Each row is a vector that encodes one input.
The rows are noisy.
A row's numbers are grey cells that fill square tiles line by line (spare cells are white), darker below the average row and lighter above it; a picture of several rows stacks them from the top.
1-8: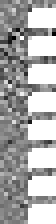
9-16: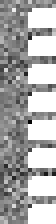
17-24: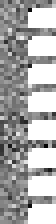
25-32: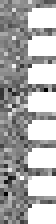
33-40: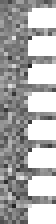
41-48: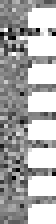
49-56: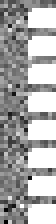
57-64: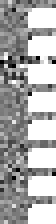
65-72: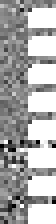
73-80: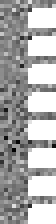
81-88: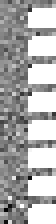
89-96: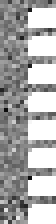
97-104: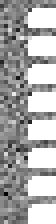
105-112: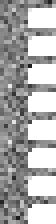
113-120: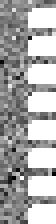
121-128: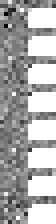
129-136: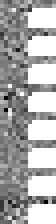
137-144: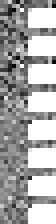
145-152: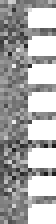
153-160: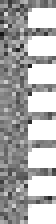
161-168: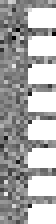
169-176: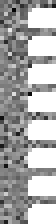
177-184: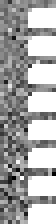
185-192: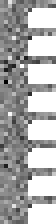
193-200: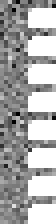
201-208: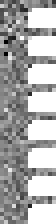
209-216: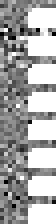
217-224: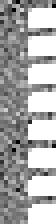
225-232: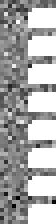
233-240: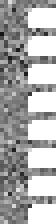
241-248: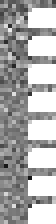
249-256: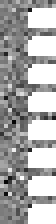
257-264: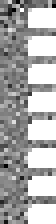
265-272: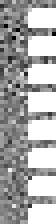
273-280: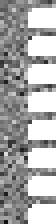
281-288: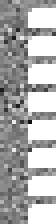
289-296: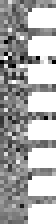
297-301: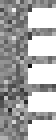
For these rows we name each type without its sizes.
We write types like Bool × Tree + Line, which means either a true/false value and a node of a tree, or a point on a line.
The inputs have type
List(Label × Label + Line).
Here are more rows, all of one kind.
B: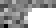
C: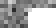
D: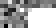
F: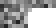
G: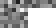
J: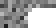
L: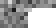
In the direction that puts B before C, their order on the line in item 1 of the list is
F, B, J, C, L, G, D.
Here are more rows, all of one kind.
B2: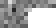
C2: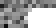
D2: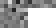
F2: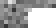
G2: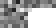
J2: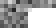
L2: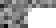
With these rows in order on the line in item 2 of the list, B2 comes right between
C2 and L2.
